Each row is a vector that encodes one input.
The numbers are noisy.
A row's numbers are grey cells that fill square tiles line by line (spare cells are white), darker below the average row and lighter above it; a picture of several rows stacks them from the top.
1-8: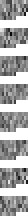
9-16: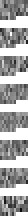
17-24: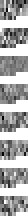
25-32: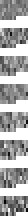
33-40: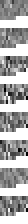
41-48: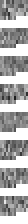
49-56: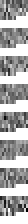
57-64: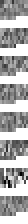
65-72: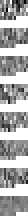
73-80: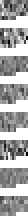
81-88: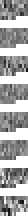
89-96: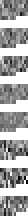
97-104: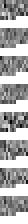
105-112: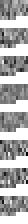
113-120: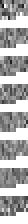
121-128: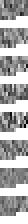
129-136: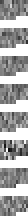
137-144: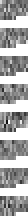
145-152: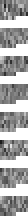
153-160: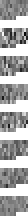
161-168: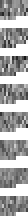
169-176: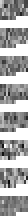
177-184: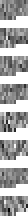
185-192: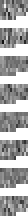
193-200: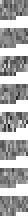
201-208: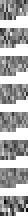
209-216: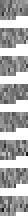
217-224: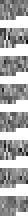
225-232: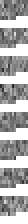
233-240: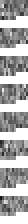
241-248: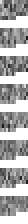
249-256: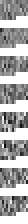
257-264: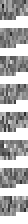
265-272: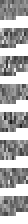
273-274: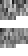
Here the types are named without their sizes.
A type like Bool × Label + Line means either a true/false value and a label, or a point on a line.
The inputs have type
(Bool × Bool × Bool + Line) × Line.
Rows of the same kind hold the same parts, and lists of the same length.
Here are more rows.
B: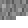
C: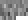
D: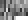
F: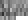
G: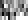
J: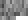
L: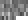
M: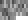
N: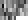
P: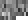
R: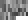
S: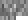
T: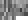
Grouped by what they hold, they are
B, L, M
C, D, F, G, J, N, P, R, S, T

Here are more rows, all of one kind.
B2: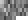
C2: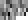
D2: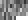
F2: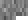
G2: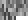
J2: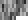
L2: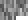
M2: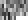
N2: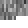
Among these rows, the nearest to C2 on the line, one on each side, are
G2 and N2.
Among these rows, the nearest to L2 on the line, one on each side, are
D2 and J2.
